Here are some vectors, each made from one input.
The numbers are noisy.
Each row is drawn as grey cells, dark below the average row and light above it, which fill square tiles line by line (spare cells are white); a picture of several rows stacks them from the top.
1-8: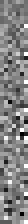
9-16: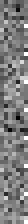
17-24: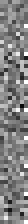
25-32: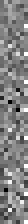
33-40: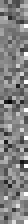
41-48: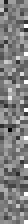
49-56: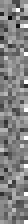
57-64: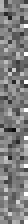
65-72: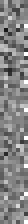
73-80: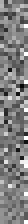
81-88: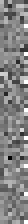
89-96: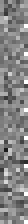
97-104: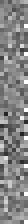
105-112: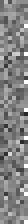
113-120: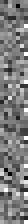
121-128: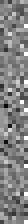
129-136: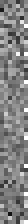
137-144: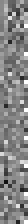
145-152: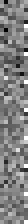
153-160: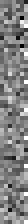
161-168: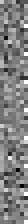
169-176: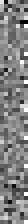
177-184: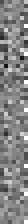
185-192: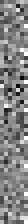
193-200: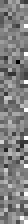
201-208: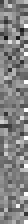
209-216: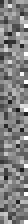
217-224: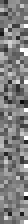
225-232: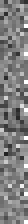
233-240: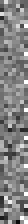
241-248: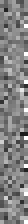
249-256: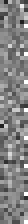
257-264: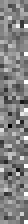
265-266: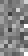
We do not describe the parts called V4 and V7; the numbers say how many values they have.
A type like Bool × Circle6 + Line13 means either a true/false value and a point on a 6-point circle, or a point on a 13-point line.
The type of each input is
Bool × Circle8 × V4 + V7.
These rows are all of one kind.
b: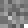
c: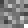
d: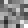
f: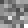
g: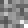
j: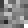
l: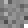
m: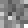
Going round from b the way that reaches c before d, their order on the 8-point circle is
b, c, d, j, f, l, m, g.
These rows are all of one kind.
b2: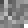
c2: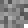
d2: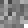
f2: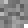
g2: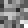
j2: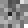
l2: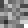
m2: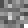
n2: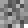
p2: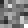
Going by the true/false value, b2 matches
c2, d2 and g2.
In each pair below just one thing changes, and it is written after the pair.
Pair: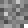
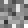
the value of V4
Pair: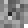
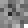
the value of V4
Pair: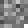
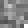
the true/false value
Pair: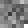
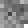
the value of V4
